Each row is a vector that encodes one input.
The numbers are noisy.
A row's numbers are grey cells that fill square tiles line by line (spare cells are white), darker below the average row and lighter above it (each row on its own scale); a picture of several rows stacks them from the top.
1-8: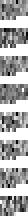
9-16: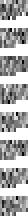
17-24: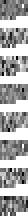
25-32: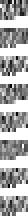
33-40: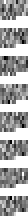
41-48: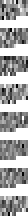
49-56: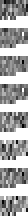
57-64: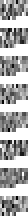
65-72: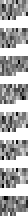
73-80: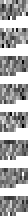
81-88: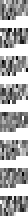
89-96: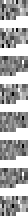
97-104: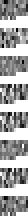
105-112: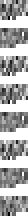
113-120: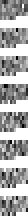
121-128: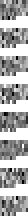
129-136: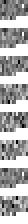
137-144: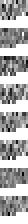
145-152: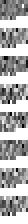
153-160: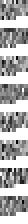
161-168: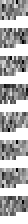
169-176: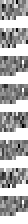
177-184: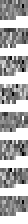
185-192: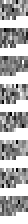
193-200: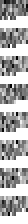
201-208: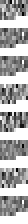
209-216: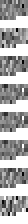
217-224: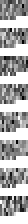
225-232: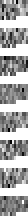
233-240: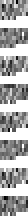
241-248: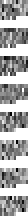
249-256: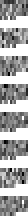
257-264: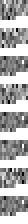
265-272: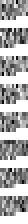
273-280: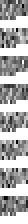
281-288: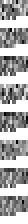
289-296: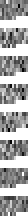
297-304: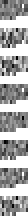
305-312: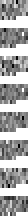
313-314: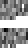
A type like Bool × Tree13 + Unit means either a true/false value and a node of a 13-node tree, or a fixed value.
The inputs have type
Line13 + List2(Line6).
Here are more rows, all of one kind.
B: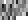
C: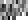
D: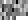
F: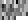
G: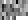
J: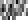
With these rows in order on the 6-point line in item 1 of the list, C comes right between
B and J.
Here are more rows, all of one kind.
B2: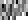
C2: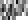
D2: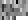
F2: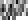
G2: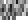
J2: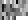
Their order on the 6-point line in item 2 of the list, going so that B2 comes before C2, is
J2, D2, G2, F2, B2, C2.
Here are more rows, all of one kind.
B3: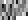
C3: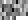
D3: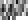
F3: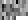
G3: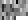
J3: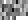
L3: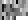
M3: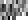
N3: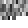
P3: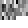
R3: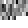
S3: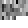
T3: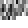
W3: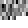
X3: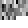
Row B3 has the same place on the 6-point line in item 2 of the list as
L3, M3, P3 and X3.
